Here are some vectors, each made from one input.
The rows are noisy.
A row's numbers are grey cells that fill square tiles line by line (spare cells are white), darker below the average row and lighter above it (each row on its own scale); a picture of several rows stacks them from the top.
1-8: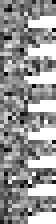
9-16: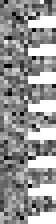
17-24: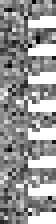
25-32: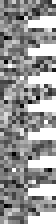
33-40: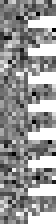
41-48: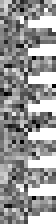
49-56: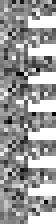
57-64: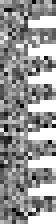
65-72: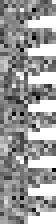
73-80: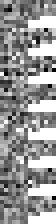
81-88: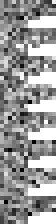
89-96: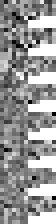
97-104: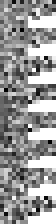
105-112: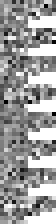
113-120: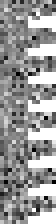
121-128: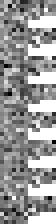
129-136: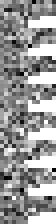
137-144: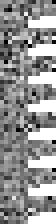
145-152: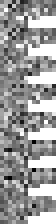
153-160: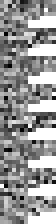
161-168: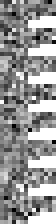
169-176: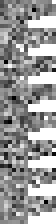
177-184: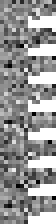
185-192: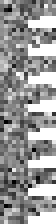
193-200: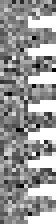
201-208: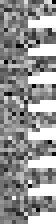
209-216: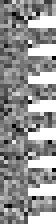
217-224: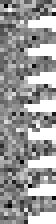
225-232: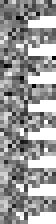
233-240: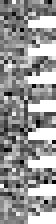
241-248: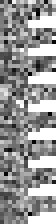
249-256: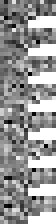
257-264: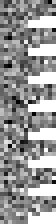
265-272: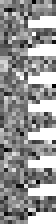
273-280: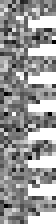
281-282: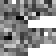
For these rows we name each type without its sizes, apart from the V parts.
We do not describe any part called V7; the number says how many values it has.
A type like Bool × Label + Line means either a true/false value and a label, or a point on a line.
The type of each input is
Bool × Bool × Bool × Bool + Circle × V7.
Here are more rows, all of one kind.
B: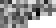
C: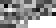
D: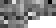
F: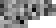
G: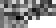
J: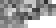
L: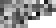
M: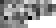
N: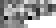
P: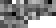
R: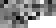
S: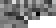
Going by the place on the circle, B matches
P and S.
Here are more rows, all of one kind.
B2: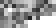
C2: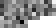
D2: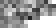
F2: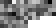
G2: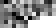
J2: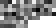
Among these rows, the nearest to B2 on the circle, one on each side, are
D2 and F2.
